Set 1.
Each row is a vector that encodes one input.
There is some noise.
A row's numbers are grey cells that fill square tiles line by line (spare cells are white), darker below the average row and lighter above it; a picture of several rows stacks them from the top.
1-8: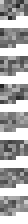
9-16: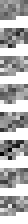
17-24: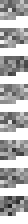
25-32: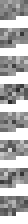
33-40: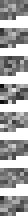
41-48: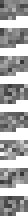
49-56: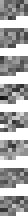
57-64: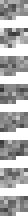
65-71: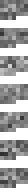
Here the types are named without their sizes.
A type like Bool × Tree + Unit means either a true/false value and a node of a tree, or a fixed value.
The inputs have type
Line.
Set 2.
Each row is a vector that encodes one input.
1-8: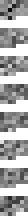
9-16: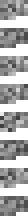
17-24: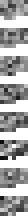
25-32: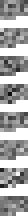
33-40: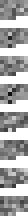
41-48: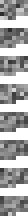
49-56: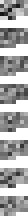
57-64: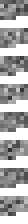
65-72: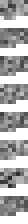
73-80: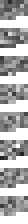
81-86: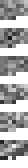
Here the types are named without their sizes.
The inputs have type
Line.
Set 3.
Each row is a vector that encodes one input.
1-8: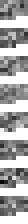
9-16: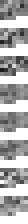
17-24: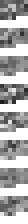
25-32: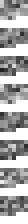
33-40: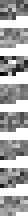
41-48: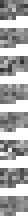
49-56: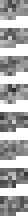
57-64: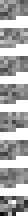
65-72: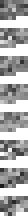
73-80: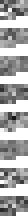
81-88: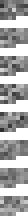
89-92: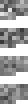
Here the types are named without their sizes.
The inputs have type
Line.
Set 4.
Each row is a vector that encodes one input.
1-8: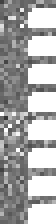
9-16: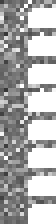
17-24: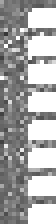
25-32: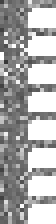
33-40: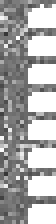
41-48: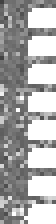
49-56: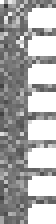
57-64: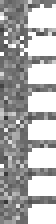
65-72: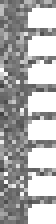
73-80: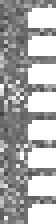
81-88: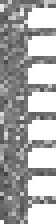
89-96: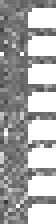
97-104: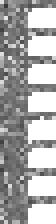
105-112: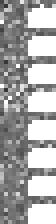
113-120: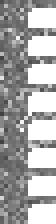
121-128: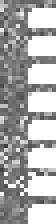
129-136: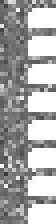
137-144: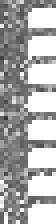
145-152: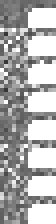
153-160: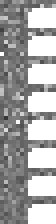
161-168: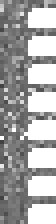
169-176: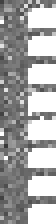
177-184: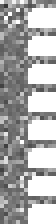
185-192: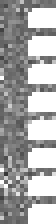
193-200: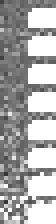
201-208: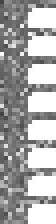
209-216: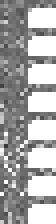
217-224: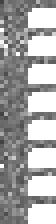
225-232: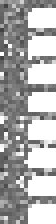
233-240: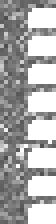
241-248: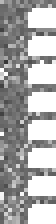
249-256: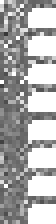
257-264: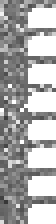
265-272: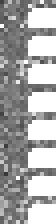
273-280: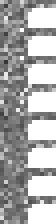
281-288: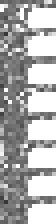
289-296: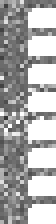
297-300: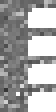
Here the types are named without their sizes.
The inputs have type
Tree.
